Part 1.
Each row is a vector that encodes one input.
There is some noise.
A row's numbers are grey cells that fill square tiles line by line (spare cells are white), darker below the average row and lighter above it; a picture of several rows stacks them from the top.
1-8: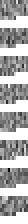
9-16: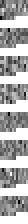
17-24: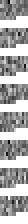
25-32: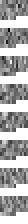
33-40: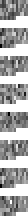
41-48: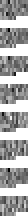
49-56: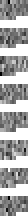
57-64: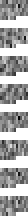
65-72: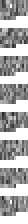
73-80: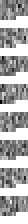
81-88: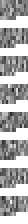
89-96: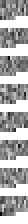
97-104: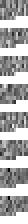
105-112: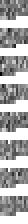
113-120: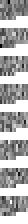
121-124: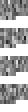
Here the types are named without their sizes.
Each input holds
either a point on a line, or a node of a tree.
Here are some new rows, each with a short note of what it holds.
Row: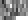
a point on a line
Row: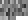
a node of a tree
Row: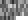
a point on a line
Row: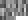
a point on a line
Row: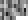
a node of a tree
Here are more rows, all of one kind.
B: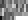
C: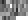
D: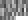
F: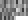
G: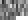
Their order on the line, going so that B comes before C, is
F, D, B, G, C.
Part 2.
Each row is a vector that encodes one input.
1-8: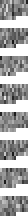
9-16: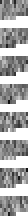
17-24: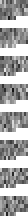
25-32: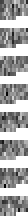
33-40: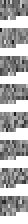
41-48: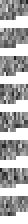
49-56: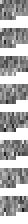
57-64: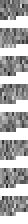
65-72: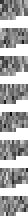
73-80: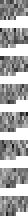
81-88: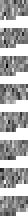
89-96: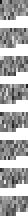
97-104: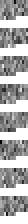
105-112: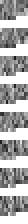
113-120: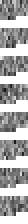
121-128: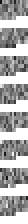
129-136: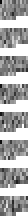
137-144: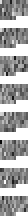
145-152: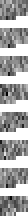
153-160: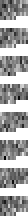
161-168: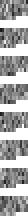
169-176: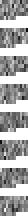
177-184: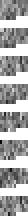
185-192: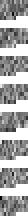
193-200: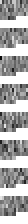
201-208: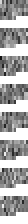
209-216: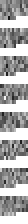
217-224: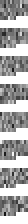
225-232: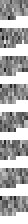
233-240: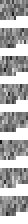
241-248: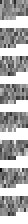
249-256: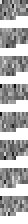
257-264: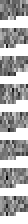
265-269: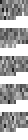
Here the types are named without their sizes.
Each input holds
a point on a line and three true/false values.
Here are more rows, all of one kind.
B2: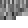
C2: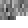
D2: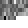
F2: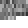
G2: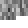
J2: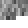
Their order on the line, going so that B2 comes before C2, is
B2, D2, F2, G2, J2, C2.
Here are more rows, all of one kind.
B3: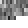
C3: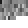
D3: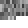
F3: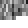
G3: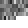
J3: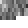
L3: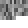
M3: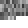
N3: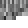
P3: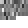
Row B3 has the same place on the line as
D3 and M3.
